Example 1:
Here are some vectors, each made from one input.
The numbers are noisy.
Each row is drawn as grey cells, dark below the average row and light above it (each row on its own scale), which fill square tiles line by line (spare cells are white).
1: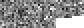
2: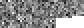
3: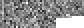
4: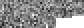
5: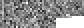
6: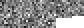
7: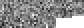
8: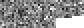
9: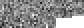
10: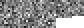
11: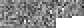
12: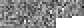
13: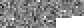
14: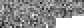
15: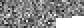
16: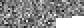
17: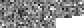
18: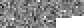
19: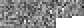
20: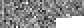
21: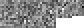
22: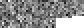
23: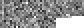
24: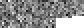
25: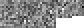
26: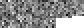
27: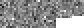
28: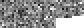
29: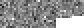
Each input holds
one of 7 labels.
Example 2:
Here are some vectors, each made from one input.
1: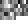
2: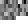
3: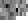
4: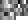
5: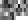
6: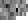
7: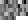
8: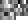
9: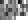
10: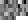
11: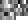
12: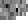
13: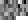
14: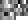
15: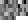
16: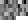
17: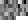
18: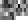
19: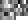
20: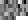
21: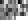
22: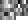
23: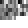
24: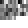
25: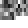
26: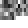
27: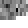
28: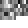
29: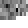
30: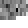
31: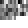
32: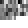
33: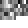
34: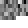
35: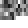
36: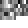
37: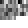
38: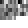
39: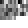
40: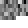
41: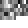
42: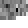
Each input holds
a point on a 5-point line.
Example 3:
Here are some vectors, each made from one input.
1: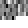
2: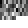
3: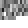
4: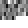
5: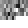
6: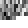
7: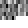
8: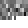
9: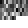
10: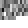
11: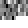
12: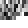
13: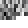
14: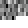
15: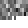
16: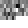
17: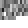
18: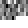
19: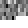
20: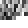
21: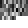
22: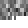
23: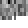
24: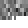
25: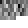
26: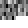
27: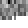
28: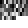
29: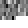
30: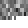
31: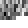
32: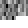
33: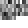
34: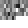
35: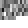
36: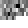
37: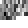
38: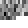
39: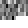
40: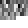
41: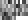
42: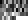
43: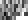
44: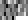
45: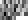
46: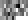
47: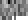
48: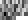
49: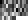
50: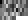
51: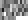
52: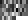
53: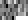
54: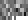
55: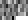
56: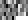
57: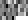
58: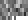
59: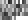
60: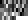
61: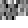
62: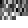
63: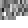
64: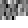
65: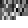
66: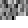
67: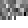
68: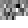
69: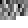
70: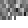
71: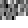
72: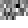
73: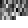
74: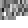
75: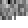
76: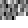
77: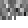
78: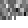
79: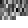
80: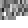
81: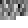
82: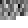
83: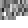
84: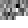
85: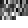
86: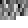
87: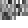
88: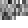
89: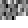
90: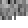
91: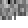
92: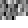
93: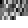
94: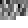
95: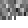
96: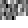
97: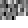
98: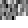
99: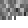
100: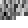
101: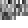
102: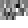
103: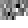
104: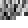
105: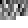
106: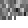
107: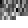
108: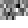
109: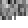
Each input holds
either a fixed value, or three true/false values.
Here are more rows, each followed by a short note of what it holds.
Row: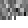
three true/false values
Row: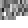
a fixed value
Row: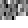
three true/false values
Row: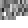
a fixed value
